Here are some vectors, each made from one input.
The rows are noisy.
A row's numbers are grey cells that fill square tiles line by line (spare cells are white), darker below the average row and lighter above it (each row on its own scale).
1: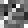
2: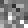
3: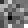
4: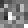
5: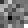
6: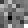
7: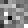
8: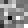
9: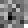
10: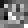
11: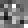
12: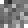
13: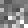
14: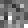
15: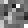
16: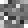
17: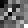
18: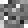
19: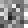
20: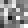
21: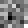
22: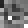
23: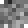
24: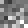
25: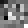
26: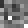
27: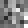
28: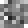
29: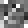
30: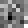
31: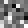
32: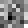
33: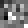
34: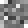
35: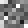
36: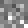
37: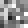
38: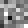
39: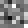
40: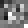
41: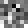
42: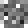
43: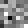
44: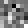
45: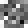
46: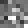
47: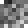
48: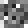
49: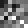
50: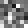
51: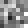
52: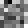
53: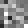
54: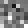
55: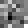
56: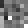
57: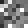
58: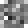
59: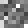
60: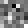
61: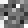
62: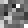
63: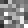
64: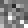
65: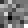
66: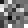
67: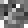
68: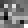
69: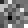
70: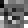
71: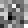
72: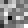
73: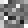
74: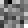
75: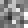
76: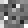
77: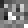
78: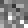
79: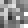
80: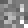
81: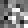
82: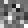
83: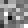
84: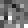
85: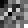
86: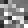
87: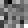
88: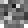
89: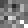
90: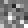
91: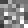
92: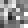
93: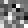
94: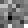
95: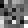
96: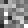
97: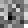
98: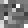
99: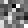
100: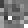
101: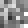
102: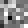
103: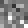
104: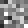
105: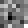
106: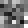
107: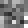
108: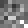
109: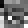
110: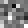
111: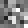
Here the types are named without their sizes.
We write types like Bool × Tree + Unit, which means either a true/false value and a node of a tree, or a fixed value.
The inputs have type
Label.
